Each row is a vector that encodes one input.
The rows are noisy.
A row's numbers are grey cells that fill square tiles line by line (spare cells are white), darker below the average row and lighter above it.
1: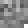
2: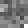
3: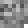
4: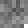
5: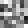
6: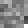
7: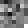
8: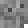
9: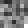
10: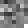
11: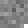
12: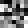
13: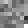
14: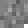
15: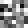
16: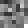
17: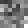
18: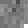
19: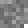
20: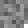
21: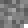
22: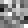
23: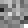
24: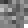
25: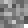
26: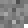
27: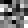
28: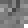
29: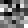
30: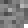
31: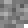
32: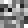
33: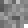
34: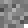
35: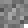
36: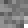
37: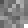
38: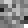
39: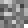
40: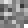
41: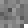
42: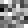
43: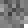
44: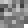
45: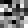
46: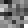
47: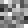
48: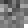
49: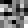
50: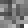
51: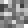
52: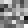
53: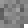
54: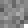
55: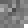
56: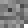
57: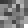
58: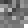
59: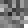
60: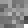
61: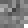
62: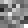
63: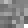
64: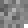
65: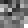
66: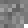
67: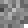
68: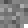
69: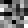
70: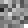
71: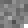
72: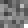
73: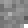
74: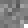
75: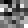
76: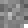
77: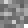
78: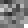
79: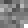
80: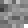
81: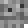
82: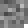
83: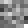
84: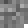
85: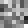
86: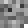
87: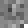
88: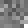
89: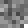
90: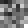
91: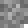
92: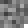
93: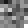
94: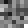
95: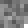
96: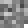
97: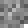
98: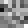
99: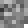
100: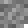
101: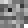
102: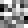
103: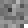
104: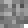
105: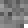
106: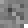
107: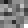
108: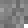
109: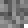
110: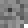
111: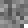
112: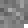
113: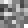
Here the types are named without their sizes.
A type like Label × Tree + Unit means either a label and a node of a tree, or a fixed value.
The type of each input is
(Bool × Bool × Bool × Bool + Unit) × Line.
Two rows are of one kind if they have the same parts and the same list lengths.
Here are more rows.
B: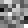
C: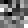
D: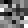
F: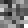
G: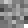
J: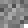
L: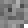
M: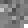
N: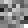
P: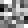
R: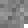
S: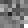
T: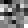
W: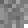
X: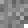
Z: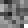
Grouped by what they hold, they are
B, C, D, G, J, M, N, P, R, S, T, X, Z
F, L, W

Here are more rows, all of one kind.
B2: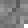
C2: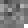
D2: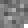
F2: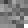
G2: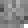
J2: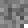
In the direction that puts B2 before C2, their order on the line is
J2, F2, B2, C2, G2, D2.
